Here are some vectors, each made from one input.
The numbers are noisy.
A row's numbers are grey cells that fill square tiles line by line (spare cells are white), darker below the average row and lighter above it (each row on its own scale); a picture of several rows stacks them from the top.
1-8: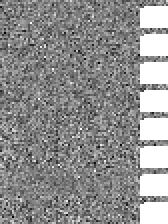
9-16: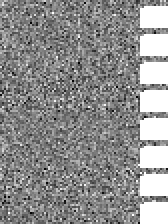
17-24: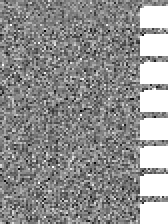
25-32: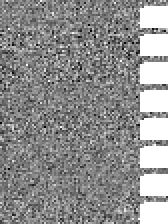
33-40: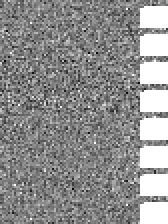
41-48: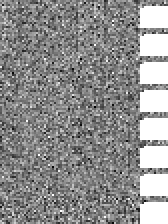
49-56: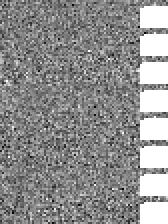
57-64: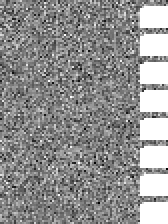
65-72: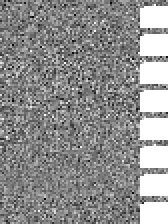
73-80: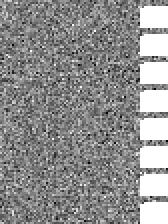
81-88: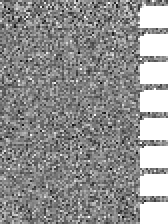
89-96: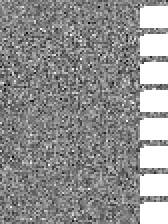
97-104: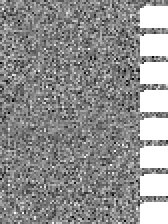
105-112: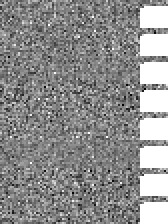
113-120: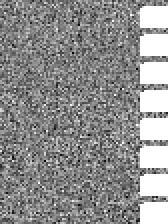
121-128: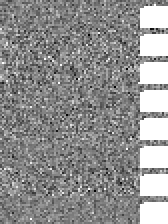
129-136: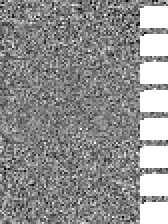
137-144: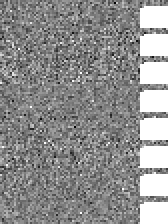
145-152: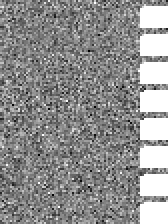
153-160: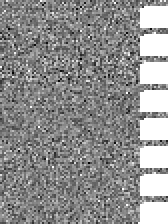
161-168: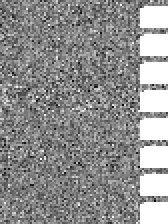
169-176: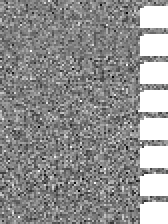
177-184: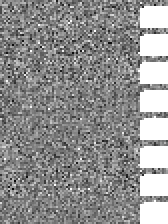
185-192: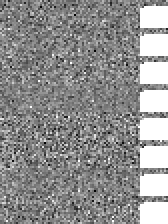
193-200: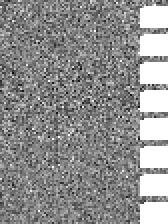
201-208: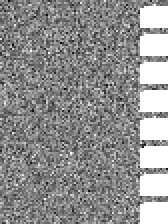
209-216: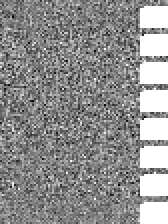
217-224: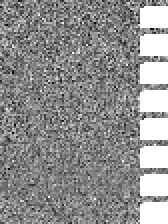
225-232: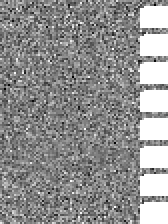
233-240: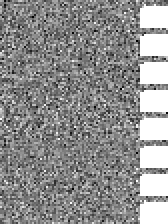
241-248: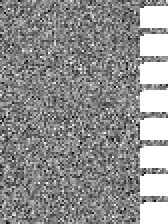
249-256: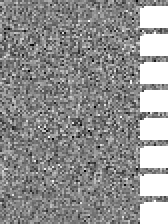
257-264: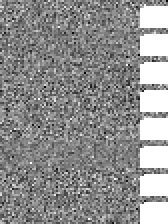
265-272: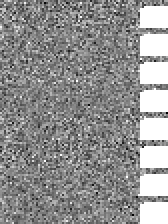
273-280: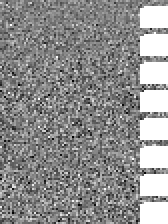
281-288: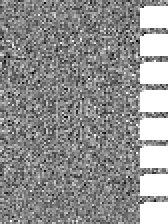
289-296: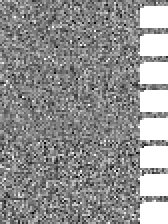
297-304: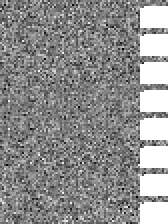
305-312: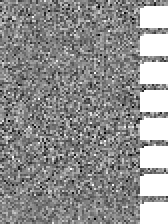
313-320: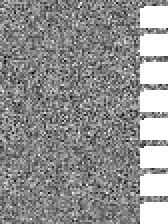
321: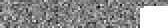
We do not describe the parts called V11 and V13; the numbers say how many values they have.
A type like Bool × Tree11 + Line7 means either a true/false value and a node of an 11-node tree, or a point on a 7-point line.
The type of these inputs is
Bool × V13 + (Tree15 + Unit) × V11.
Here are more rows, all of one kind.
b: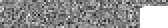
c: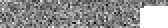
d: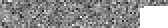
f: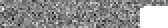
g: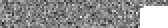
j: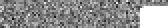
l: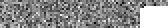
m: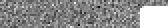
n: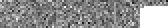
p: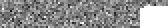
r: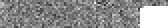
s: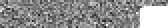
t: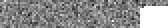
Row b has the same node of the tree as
c, f, j and p.
